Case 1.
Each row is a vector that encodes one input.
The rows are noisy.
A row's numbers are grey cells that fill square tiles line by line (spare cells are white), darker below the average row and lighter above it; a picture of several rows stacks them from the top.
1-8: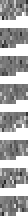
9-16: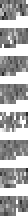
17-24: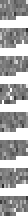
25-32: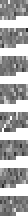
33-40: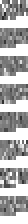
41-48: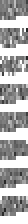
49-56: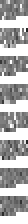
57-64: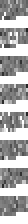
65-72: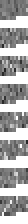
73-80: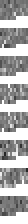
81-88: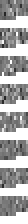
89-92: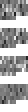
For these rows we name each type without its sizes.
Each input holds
either a fixed value, or a node of a tree.
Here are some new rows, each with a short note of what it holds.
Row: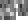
a node of a tree
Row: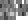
a node of a tree
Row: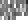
a node of a tree
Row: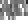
a node of a tree
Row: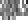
a fixed value
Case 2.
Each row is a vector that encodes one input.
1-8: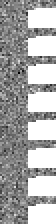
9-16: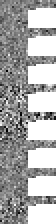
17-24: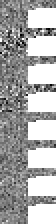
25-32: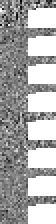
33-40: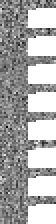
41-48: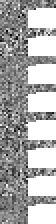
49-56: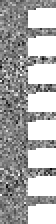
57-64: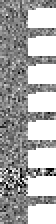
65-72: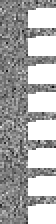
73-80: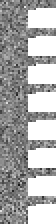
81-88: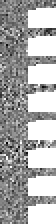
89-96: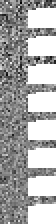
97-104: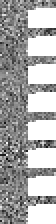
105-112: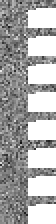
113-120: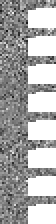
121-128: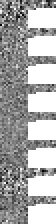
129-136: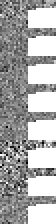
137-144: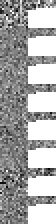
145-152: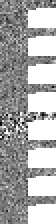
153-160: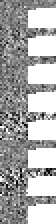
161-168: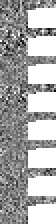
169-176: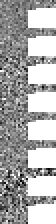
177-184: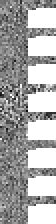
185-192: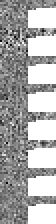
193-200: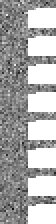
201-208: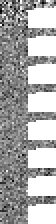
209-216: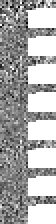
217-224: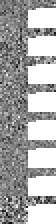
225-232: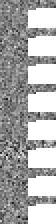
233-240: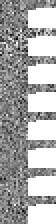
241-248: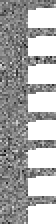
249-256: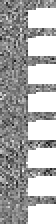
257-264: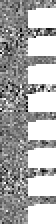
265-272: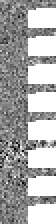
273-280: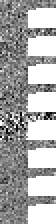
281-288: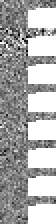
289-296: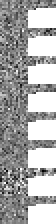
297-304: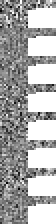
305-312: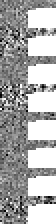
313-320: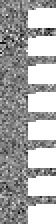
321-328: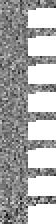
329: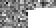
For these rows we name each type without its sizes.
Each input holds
a point on each of two lines.
